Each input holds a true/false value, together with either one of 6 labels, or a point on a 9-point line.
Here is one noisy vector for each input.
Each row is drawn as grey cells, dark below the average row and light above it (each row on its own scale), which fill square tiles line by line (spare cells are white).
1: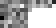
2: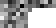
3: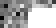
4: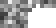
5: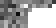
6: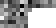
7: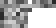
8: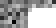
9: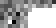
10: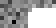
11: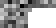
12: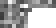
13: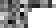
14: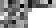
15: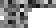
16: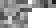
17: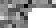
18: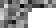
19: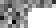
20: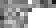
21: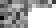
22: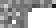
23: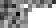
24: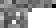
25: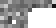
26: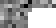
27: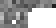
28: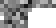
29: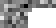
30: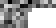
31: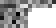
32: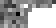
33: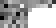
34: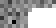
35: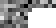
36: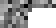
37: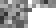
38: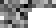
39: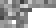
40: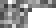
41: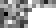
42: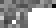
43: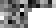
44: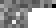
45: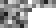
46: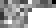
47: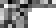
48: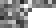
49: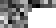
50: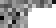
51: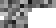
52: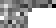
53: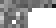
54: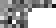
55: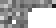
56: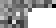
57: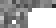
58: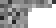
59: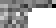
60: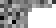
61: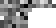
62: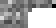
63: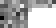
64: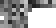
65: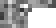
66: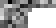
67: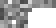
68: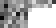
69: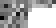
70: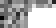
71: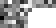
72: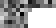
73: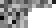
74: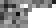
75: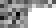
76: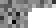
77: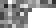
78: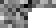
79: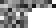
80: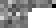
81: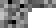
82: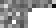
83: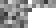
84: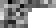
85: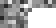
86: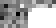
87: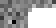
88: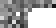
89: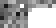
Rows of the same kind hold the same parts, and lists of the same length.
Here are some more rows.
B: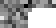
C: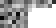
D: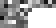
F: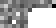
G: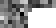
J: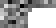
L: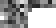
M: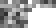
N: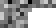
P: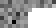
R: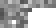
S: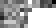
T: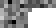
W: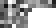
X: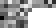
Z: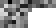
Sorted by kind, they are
B, C, G, J, L, N, P, T, Z
D, F, M, R, S, W, X

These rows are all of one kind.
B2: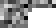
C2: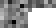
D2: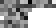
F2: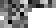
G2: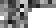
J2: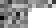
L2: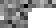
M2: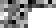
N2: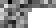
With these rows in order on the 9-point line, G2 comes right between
F2 and M2.
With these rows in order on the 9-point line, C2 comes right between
M2 and N2.
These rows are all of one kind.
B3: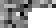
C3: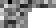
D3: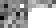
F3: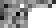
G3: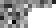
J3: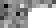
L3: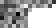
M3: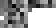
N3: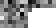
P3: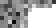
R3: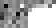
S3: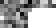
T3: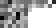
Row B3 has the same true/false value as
C3, M3, N3 and S3.
